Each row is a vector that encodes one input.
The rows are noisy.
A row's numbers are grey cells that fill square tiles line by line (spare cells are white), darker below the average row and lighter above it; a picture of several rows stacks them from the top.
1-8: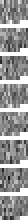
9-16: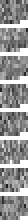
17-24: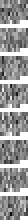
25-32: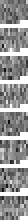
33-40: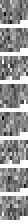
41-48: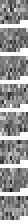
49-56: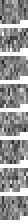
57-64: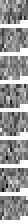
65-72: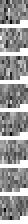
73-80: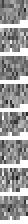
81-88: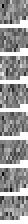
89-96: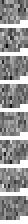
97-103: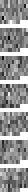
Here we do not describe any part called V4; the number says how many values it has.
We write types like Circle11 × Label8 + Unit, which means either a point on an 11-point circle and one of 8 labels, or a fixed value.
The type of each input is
(Bool × Bool × Bool + V4) × Label5.
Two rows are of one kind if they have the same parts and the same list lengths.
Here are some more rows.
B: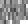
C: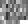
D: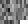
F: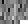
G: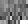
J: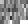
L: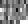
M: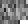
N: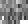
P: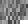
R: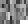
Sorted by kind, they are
B, D, F, G, N, P
C, J, L, M, R

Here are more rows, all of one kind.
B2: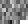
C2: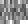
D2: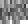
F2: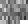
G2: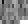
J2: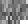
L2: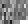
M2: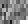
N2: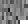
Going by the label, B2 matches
L2 and M2.
